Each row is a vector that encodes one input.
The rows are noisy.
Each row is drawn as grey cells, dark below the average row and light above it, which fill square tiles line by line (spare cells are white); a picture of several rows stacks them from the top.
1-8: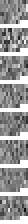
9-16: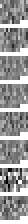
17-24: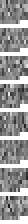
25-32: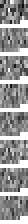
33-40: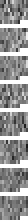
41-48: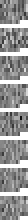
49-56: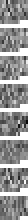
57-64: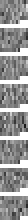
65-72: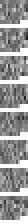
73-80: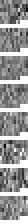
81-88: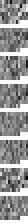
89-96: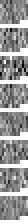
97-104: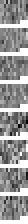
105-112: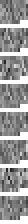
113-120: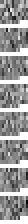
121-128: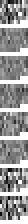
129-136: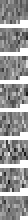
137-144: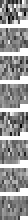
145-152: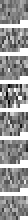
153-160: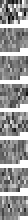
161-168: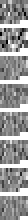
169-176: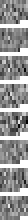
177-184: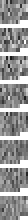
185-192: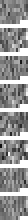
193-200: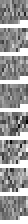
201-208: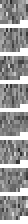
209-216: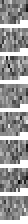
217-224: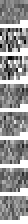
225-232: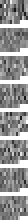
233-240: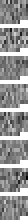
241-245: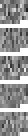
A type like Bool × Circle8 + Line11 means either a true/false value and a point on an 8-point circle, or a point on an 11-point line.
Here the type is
List2(Circle6).
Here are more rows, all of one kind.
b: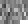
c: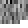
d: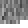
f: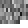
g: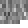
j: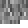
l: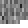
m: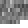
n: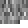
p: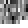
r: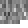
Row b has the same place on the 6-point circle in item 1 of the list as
g, j, n and r.
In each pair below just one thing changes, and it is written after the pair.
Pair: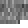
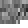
the place on the 6-point circle in item 2 of the list
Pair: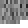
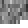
the place on the 6-point circle in item 1 of the list
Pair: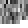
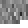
the place on the 6-point circle in item 1 of the list
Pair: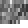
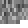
the place on the 6-point circle in item 2 of the list
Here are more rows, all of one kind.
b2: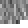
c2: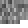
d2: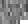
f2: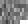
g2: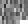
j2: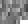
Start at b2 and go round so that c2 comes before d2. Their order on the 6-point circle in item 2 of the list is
b2, c2, f2, j2, g2, d2.
